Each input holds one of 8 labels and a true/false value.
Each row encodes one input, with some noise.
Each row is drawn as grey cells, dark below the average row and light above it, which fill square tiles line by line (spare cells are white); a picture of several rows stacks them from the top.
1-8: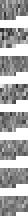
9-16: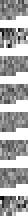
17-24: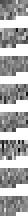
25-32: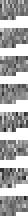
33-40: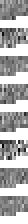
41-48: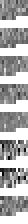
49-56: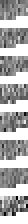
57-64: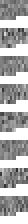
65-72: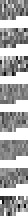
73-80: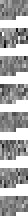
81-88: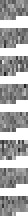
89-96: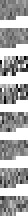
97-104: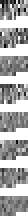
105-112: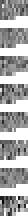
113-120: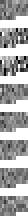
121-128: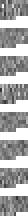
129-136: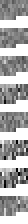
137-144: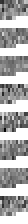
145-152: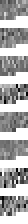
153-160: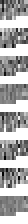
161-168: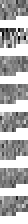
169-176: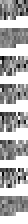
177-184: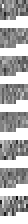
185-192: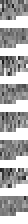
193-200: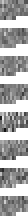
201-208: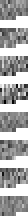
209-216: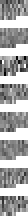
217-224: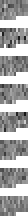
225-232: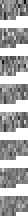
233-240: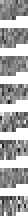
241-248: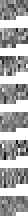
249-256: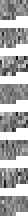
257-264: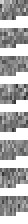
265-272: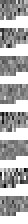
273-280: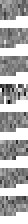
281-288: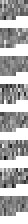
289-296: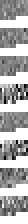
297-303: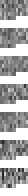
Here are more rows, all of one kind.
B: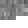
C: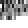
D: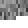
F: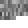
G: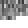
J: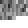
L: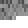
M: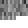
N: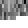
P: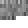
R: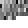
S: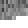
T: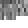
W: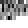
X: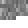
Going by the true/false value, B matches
P, R, T and X.
